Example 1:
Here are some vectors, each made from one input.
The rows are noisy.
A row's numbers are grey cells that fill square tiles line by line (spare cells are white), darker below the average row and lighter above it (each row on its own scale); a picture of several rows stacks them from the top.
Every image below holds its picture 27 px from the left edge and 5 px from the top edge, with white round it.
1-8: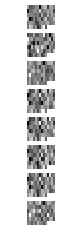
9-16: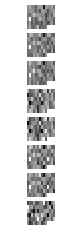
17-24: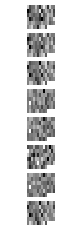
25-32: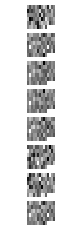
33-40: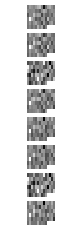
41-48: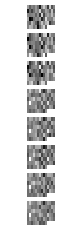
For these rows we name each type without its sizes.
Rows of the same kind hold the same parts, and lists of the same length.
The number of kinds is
2.
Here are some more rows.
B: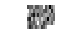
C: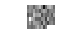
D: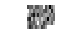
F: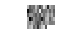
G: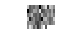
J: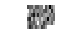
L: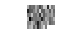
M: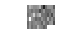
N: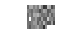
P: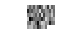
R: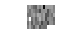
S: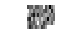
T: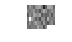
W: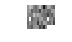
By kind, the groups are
B, D, J, S
C, F, G, L, M, N, P, R, T, W

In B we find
a fixed value.
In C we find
a point on each of two lines and a true/false value.
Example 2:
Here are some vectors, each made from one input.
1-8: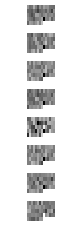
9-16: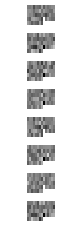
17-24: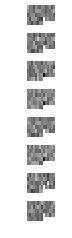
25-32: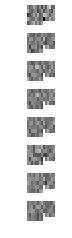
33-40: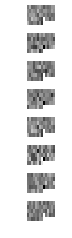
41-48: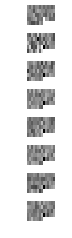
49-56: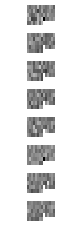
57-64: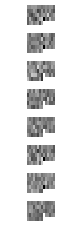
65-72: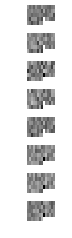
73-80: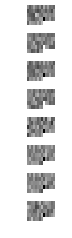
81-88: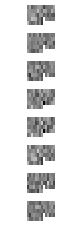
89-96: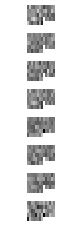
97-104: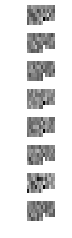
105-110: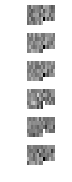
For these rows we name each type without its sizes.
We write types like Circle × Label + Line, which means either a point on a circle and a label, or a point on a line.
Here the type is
Bool × Label.
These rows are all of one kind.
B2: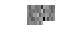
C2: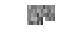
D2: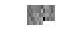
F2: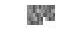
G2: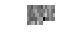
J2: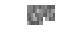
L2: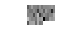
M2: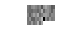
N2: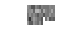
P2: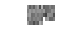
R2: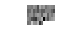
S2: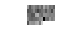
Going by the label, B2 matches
D2, F2, J2 and M2.
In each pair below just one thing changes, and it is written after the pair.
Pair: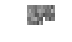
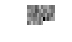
the true/false value
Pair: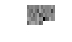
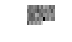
the label
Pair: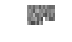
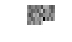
the true/false value
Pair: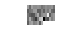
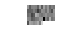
the label
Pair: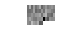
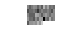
the label
